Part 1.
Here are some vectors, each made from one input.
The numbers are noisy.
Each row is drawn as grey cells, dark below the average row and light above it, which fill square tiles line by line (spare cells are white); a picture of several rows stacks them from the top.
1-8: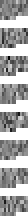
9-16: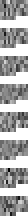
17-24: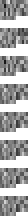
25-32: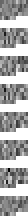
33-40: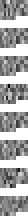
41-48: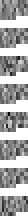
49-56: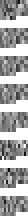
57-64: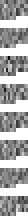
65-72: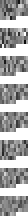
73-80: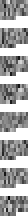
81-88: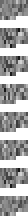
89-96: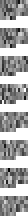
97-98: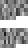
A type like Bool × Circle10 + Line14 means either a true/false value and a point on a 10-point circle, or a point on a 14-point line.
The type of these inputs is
Tree9.
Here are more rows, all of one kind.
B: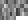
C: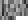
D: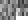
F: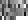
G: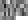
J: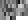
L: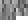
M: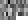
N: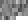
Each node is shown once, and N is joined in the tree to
B and L.
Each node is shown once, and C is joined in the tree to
F and L.
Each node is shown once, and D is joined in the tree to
L and M.
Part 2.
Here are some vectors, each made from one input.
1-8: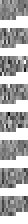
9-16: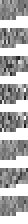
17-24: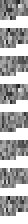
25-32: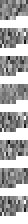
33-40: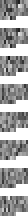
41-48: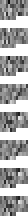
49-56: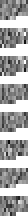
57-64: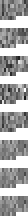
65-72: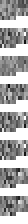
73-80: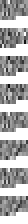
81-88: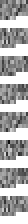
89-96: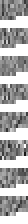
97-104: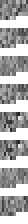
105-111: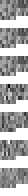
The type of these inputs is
Tree8.
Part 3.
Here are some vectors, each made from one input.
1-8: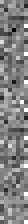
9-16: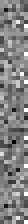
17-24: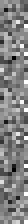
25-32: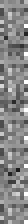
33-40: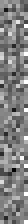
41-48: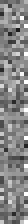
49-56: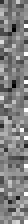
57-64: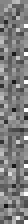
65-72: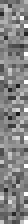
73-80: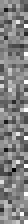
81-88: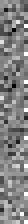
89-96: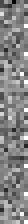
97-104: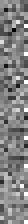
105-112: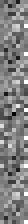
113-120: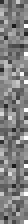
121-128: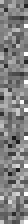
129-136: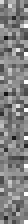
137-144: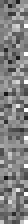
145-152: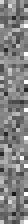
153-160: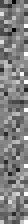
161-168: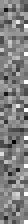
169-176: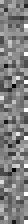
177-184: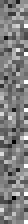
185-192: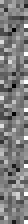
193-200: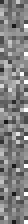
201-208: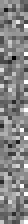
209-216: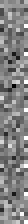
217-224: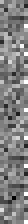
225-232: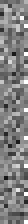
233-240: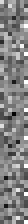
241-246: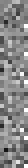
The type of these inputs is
Circle9.
